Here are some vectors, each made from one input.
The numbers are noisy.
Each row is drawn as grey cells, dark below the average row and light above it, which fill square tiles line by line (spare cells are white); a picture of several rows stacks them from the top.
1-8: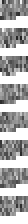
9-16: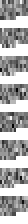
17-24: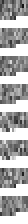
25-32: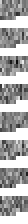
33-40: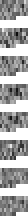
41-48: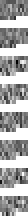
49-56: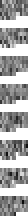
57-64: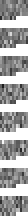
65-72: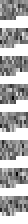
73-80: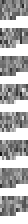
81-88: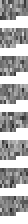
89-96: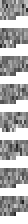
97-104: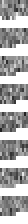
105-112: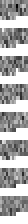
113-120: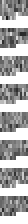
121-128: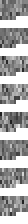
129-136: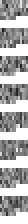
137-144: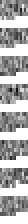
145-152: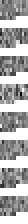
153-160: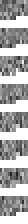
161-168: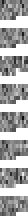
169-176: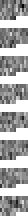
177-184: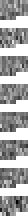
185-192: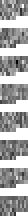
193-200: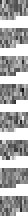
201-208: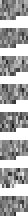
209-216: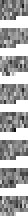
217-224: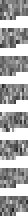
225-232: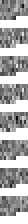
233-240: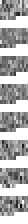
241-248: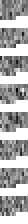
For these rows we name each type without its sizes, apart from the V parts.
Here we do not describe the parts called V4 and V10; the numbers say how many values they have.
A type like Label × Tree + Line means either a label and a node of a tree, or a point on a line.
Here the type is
Bool × (Line + V4) + V10.
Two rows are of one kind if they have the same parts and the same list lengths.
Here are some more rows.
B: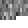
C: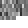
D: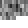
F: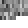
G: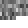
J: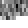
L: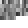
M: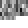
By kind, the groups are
B, F
C, D, J, M
G, L

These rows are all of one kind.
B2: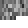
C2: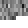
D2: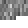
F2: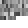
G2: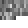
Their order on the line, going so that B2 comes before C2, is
D2, G2, F2, B2, C2.
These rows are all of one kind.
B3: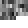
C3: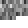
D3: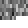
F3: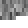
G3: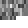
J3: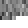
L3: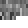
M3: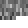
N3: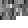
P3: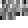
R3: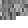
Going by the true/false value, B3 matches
F3 and R3.
